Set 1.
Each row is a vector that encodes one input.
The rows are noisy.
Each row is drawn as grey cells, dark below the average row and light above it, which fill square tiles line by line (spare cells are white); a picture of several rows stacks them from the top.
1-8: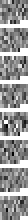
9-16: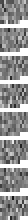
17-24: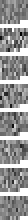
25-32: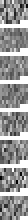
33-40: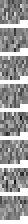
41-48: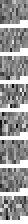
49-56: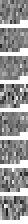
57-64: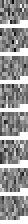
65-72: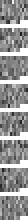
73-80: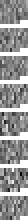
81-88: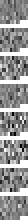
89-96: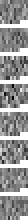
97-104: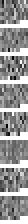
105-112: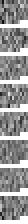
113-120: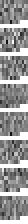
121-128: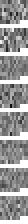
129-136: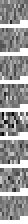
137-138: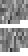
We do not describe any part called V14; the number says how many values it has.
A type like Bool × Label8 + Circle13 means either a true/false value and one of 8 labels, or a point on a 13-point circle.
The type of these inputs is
Line5 × Line5 + Line8 × V14.
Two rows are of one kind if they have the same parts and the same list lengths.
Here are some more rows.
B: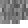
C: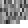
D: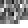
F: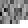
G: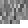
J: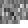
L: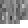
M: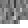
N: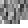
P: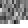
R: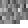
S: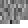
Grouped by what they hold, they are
B, C, D, J, L, M, P, R
F, G, N, S

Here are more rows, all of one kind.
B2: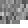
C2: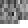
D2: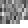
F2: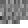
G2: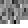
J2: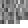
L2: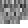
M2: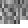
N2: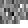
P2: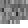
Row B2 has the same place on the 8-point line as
D2, F2 and M2.
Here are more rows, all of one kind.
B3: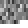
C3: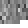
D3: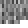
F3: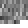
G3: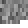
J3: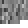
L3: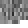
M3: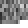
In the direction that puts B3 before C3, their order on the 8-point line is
L3, F3, B3, M3, C3, G3, J3, D3.
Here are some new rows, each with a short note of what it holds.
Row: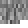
a point on each of two 5-point lines
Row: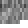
a point on an 8-point line and a value of V14
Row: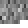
a point on an 8-point line and a value of V14
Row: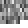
a point on an 8-point line and a value of V14
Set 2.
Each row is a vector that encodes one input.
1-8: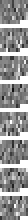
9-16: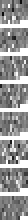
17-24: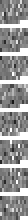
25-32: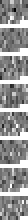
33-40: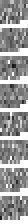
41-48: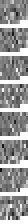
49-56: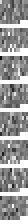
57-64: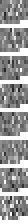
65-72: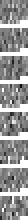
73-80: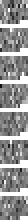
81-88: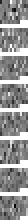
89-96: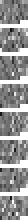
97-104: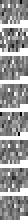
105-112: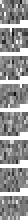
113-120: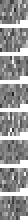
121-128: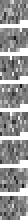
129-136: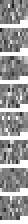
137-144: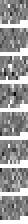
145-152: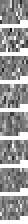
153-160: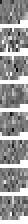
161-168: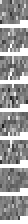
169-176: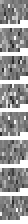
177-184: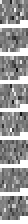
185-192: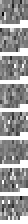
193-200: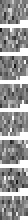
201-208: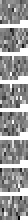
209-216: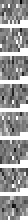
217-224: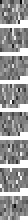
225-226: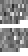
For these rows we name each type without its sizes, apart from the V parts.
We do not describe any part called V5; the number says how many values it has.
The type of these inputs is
Bool × Bool × Bool × Circle × V5.
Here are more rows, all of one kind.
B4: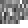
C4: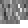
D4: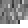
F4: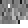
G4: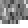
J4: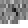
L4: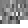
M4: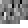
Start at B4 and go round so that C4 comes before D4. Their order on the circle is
B4, C4, G4, F4, L4, M4, J4, D4.
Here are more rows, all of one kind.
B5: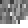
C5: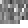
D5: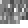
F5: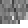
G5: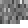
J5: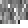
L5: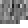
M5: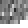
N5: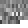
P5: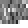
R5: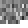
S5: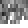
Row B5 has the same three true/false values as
C5, D5, J5 and R5.
